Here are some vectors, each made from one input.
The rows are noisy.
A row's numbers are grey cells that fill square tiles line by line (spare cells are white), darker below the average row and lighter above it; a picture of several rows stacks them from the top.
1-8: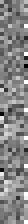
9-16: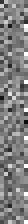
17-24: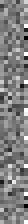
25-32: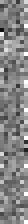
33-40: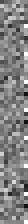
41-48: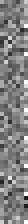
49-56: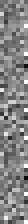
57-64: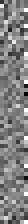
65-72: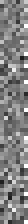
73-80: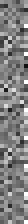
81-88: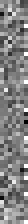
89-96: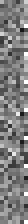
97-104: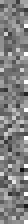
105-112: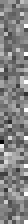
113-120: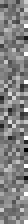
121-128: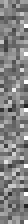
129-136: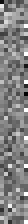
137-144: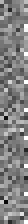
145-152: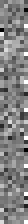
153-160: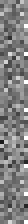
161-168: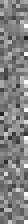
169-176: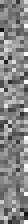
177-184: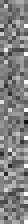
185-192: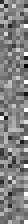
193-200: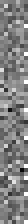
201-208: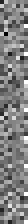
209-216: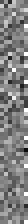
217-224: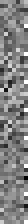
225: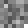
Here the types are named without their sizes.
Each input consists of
either five true/false values, or a list of points on a circle.
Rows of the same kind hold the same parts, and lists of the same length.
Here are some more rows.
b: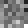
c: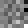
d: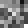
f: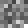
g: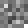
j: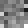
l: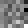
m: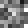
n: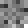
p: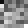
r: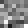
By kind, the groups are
b, c, f, g, j, l, n
d, m
p
r

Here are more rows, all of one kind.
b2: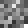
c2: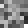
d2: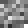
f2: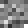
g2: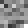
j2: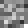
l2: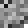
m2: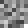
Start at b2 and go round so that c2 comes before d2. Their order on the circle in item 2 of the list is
b2, f2, m2, j2, c2, l2, d2, g2.
